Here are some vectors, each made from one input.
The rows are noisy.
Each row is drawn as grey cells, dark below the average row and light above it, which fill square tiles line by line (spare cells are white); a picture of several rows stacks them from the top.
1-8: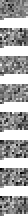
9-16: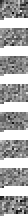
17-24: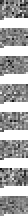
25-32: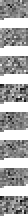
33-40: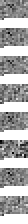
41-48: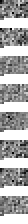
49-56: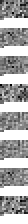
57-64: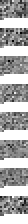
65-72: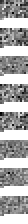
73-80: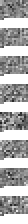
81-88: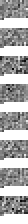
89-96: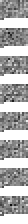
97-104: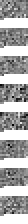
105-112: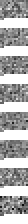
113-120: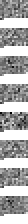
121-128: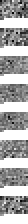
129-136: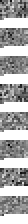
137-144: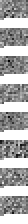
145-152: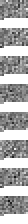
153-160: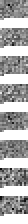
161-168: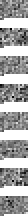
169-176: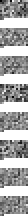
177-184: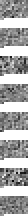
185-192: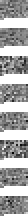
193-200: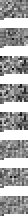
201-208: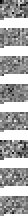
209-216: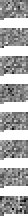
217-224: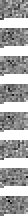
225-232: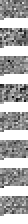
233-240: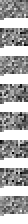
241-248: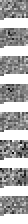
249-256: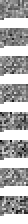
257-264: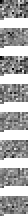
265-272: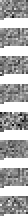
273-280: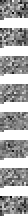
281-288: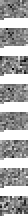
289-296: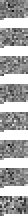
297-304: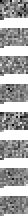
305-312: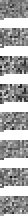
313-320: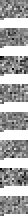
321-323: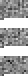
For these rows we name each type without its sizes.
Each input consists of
either a point on a circle and a true/false value, or a point on a line.
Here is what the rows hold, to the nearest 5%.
About 25% of them hold a point on a circle and a true/false value. The rest hold a point on a line.
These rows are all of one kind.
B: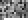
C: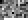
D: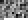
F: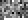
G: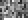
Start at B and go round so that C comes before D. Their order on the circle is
B, G, F, C, D.
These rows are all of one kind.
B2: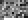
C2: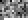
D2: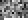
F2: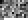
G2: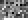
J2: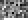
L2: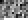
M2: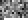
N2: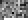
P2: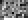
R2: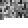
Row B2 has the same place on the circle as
P2 and R2.
